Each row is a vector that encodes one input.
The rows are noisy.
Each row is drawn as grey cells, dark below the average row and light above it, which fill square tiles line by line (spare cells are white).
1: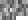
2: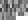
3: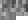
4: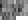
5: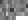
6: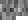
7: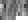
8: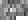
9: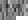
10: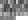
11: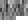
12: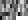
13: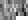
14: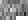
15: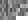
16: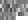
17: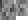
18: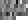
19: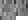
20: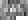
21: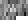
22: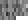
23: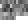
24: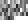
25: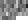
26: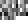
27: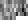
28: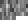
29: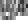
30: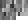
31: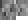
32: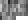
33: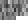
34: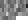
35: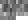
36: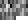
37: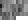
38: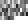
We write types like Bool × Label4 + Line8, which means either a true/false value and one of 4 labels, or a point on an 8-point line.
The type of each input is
List2(Line5).
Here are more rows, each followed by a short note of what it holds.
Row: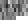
a list of two items
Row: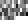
the empty list
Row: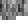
a list of one item
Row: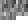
a list of two items
